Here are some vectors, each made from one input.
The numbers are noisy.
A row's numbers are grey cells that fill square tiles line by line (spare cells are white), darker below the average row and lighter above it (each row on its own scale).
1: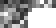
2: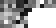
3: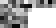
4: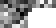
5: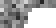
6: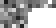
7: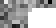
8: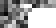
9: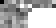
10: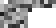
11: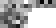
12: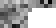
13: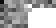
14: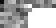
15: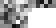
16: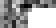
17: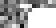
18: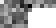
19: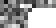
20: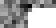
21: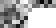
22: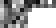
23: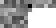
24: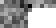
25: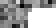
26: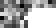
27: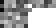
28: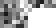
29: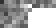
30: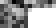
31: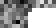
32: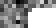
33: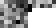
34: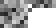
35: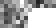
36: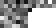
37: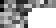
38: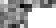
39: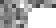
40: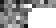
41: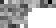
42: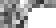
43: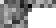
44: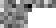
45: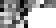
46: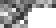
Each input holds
a list of up to two points on a 5-point line.
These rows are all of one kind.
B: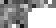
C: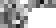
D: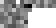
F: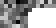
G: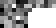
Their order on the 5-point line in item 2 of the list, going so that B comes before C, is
D, G, B, F, C.
